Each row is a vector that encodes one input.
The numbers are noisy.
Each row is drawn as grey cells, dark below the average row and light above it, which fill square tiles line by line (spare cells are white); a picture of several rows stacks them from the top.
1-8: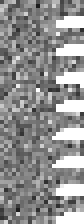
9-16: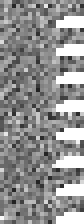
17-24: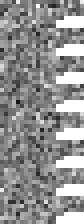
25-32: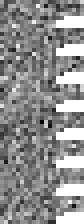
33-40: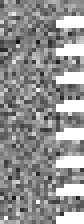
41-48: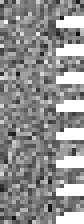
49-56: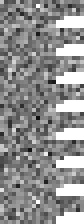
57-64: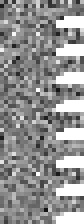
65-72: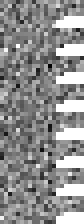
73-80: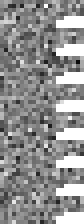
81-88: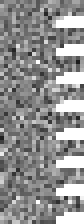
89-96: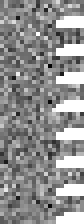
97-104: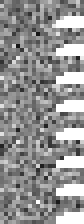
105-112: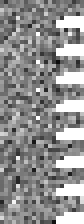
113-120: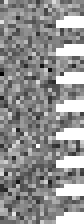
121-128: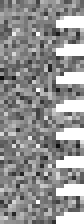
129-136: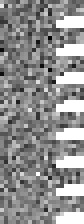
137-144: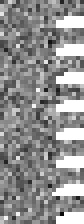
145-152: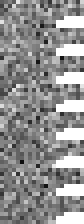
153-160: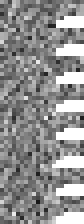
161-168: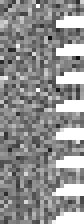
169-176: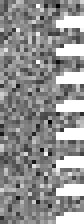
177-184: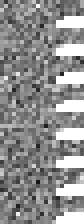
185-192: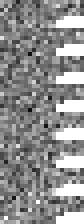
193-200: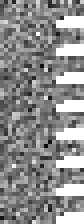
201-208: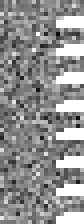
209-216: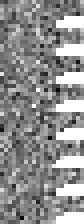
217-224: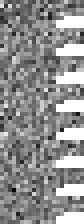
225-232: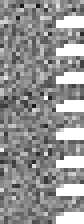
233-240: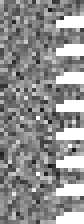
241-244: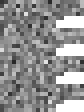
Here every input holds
a point on a 13-point line, together with either a point on a 6-point line, or a node of an 18-node tree.
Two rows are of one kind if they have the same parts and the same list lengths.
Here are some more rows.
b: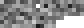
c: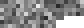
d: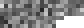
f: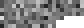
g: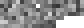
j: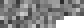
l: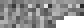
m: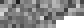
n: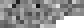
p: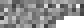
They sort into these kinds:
b, c, d, f, g
j, l, m, n, p

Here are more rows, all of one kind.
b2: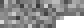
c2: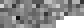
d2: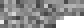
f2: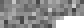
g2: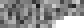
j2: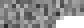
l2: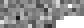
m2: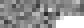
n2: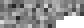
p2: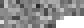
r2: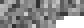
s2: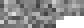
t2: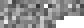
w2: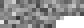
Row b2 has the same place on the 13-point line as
d2, p2, s2 and w2.
